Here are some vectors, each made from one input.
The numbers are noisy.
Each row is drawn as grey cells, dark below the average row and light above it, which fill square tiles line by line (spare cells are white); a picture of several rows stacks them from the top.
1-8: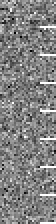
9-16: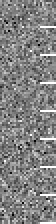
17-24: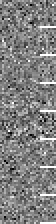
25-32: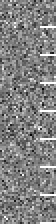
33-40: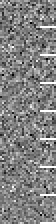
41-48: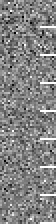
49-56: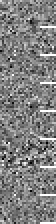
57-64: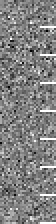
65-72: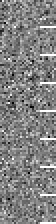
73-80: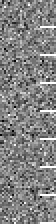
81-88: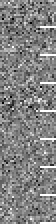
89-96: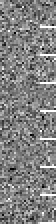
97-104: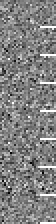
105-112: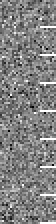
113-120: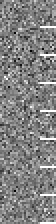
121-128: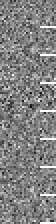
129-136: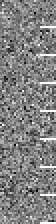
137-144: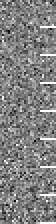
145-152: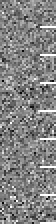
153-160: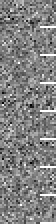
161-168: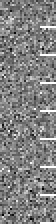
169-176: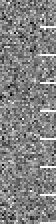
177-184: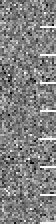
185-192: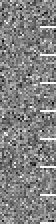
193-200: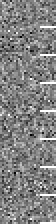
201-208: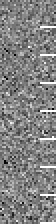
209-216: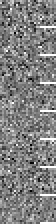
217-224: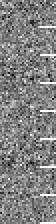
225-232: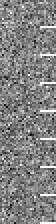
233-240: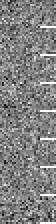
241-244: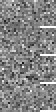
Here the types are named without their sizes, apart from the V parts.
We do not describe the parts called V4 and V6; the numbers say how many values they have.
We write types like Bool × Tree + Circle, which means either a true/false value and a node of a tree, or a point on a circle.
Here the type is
Bool × Bool × Bool × Line × V4 × V6.
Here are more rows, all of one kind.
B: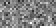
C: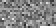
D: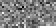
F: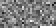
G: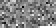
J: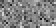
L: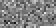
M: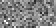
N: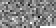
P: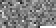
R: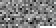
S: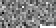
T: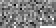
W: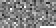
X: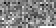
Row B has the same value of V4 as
F, N, P and T.
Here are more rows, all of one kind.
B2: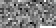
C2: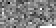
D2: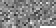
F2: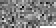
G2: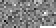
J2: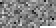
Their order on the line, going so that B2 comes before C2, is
B2, F2, D2, J2, C2, G2.
